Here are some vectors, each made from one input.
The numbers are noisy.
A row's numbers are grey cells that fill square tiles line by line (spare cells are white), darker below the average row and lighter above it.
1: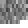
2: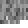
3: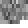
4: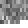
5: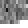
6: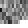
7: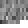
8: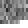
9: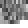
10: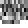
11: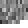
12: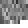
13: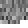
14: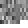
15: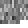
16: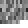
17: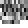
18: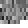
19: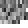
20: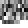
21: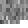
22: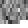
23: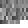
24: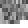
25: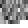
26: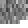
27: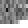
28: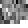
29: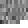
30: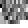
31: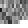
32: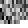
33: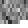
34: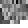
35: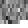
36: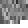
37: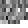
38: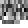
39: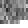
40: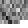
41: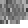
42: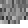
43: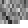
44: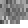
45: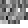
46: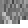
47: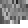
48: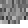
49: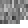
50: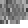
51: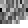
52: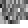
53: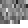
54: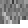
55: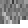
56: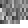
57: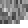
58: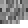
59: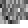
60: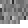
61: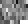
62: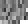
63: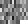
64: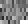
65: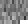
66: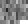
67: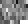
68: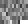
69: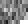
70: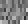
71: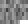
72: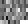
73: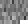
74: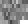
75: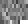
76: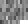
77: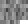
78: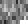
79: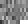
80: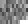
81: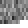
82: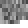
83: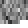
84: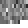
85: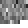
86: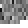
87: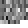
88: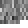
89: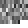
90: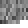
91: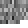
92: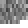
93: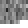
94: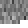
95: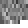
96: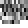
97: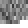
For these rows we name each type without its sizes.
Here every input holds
a list of points on a line.
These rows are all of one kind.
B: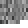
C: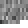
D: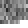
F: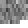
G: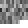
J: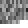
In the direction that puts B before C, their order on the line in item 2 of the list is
B, F, C, G, J, D.
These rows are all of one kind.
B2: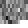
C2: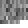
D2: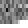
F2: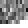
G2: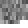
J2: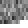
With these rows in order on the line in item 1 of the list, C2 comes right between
D2 and F2.
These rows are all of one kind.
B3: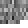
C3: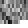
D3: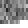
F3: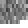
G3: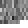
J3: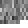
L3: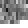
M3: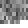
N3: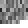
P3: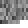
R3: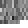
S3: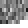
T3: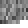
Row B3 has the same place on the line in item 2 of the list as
F3 and S3.
